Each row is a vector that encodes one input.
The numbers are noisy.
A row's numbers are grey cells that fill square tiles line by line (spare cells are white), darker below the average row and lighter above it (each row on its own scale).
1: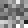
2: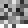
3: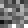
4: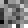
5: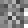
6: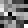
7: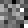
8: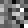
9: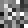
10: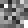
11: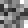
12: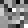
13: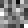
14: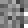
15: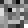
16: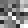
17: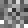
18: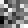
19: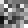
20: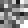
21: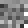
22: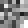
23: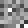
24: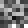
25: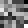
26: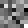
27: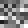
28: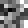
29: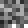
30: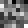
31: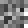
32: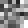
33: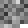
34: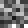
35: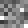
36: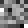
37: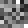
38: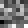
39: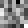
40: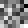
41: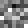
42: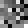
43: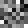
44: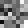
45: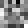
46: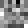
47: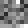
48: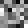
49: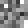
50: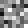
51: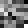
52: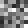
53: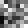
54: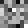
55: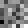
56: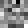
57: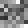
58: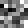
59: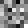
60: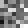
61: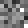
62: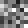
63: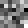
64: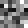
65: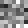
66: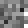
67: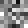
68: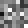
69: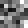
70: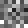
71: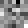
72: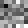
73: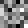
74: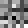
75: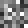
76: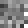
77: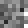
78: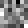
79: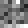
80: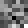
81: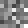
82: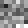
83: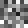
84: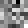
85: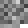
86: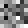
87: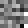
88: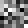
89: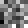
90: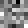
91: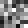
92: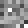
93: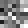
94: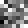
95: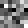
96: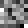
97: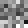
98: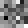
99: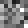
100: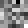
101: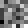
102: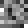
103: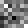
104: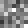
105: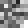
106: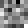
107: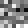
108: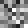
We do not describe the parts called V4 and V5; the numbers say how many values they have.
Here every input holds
either a point on a 6-point circle and a true/false value, or a value of V4 and a value of V5.
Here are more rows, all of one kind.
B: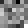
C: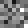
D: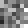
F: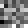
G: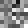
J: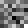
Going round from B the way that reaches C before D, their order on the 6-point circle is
B, C, F, J, D, G.
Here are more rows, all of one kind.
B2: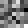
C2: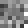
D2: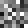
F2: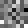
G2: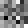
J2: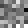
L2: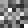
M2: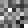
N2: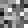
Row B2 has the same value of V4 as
D2 and N2.
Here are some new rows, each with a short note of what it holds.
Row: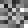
a point on a 6-point circle and a true/false value
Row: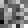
a point on a 6-point circle and a true/false value
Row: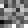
a point on a 6-point circle and a true/false value
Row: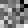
a value of V4 and a value of V5
